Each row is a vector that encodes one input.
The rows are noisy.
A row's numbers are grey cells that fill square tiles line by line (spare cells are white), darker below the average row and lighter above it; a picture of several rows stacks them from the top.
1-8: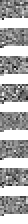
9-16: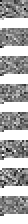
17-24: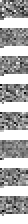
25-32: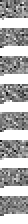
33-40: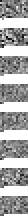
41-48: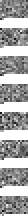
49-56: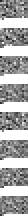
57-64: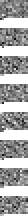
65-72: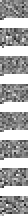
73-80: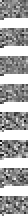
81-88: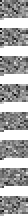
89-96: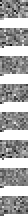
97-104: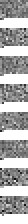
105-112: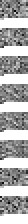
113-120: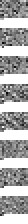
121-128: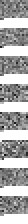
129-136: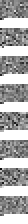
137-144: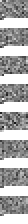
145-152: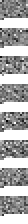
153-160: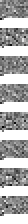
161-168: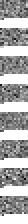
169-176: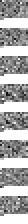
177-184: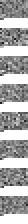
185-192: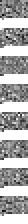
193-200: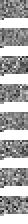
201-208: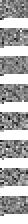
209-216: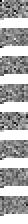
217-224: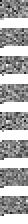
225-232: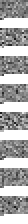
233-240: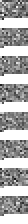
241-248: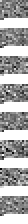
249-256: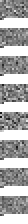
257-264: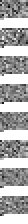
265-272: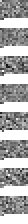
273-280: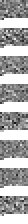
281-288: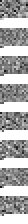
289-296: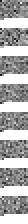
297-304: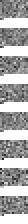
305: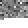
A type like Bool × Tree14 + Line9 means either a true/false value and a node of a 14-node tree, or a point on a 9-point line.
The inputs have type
(Label6 × Line8 + Line7 × (Tree12 + Unit)) × Line6.
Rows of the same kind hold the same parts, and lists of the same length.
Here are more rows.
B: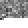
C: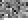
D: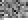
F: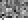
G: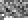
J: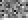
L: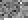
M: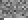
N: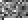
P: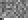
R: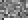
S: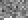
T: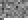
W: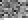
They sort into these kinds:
B, M
C, D, G, J, L, P, S, T, W
F, N, R

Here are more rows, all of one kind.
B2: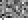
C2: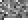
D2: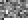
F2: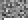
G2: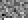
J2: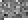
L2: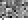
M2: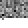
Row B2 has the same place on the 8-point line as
C2 and J2.
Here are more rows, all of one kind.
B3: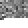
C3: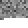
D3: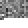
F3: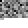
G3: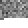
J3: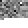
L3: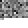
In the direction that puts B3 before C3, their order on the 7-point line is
G3, D3, L3, B3, J3, F3, C3.
